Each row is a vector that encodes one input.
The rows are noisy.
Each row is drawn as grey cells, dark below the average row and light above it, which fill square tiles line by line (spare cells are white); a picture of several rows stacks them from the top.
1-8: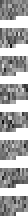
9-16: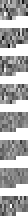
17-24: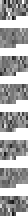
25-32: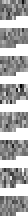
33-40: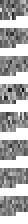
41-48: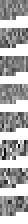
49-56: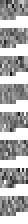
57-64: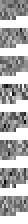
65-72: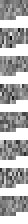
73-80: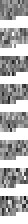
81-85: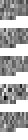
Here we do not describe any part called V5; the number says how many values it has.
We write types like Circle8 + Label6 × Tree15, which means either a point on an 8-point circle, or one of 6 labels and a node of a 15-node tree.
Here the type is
Label4 × (Line4 + V5).
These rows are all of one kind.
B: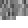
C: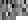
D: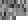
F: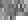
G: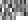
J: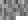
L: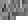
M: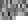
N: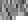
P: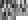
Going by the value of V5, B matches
D, G, M and N.
